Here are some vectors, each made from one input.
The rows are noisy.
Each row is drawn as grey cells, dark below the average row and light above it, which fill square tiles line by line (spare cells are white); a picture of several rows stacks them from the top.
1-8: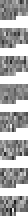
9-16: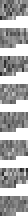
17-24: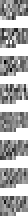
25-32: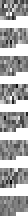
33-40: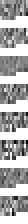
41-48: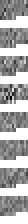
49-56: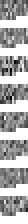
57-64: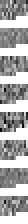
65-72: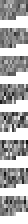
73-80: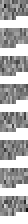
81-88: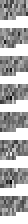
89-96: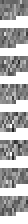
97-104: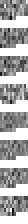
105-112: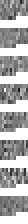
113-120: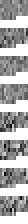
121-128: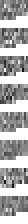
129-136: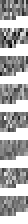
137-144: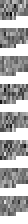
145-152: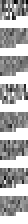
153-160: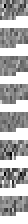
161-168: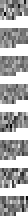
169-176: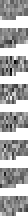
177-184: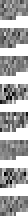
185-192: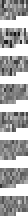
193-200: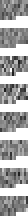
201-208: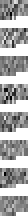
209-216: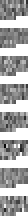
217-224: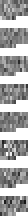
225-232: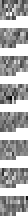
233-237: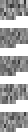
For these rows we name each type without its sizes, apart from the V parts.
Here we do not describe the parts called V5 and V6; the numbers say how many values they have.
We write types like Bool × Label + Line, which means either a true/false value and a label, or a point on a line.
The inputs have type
Bool × V5 + Line + V6.
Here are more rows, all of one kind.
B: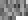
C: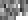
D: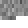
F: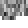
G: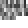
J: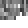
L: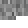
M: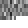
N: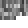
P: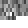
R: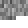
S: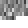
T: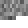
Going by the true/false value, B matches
G, L, M and P.
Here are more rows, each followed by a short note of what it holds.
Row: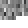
a true/false value and a value of V5
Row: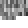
a value of V6
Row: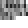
a point on a line
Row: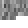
a true/false value and a value of V5
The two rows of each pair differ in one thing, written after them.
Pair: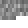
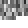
the true/false value
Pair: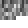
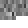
the true/false value
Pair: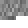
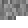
the true/false value
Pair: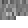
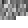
the value of V5
